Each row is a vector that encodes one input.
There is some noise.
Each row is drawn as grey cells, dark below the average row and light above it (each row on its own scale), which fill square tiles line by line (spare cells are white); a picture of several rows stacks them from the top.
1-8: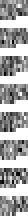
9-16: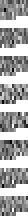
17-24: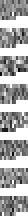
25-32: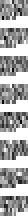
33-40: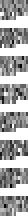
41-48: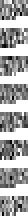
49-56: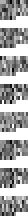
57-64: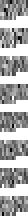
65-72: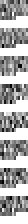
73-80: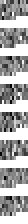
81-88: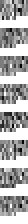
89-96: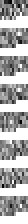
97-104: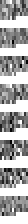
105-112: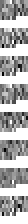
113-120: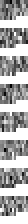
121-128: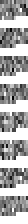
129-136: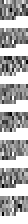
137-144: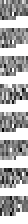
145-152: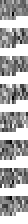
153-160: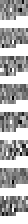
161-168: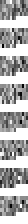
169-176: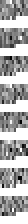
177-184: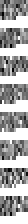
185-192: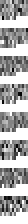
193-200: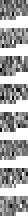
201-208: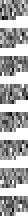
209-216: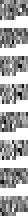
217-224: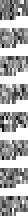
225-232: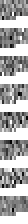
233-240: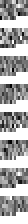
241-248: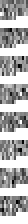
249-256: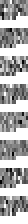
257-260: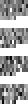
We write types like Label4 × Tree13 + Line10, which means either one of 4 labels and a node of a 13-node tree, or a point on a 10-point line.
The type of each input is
List2(Line5).
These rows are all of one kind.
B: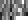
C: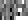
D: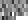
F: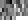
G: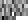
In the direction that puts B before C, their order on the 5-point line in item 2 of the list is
F, B, C, G, D.
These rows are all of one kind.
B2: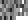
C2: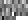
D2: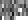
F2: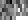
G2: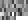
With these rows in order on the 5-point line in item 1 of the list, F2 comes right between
C2 and G2.
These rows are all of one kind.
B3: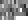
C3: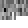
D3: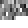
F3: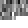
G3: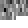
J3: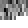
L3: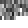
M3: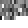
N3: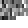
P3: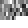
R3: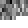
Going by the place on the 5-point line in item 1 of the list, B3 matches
D3, L3, M3 and P3.
